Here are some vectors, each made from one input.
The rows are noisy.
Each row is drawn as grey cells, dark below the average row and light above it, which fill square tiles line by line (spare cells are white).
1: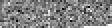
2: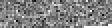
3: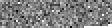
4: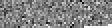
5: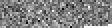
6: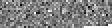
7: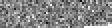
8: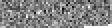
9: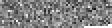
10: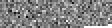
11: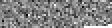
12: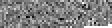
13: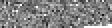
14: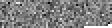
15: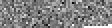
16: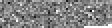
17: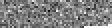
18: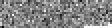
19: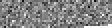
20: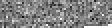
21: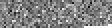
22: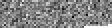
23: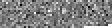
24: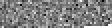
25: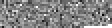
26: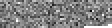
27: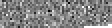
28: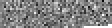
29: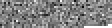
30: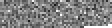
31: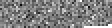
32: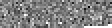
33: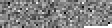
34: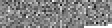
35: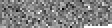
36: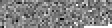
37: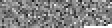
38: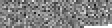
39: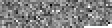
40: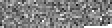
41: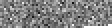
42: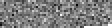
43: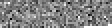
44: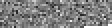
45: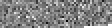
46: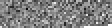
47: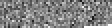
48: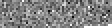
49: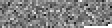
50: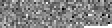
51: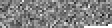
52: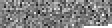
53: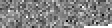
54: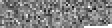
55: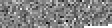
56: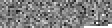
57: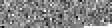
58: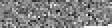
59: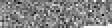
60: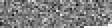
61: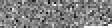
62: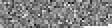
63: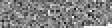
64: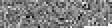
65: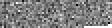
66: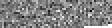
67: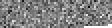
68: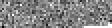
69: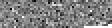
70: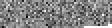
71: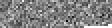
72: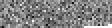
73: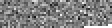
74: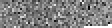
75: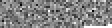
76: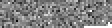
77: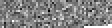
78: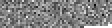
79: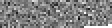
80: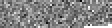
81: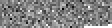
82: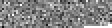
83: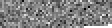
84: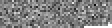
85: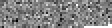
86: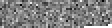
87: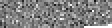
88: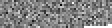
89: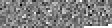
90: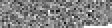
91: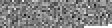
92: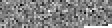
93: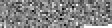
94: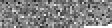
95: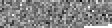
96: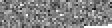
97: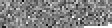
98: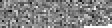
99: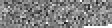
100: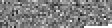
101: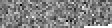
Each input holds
a point on a 13-point circle and four true/false values.
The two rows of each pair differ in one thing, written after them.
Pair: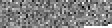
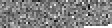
one of the four true/false values
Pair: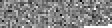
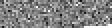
the place on the 13-point circle
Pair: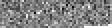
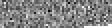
the place on the 13-point circle
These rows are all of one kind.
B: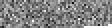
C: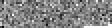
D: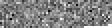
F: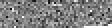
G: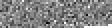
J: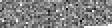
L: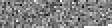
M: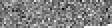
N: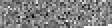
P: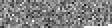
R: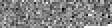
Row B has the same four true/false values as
N and P.
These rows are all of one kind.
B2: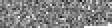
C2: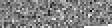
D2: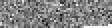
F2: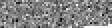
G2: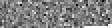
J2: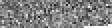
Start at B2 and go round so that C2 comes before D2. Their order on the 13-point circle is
B2, C2, J2, F2, G2, D2.
